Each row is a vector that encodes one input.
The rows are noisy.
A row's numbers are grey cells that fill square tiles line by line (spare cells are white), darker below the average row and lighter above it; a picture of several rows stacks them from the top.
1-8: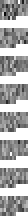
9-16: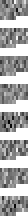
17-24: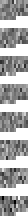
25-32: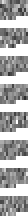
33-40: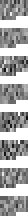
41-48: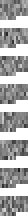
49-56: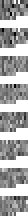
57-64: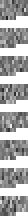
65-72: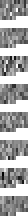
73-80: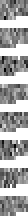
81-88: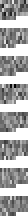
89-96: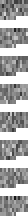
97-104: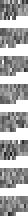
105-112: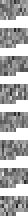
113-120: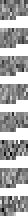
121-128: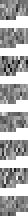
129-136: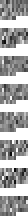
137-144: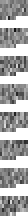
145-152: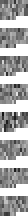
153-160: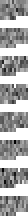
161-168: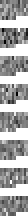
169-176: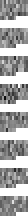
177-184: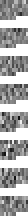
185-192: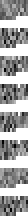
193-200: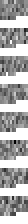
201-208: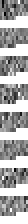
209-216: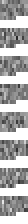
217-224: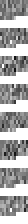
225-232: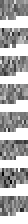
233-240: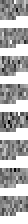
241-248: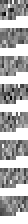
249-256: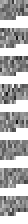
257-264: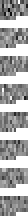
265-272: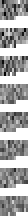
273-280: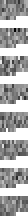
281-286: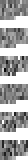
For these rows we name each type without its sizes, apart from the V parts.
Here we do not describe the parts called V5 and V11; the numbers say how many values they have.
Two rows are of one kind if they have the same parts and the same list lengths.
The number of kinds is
3.
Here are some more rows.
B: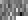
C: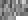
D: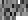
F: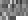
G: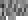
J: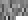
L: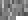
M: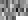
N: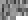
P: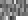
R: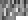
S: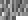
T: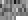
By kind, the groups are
B, C, L, M, N, R, S, T
D
F, G, J, P

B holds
a point on a line, four true/false values and a value of V11.
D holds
a label and a value of V5.
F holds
a point on a line and a value of V11.
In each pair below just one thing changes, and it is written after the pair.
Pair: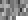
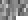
one of the four true/false values
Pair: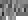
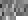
the place on the line
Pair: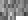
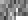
one of the four true/false values
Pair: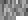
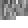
one of the four true/false values
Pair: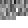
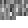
the place on the line
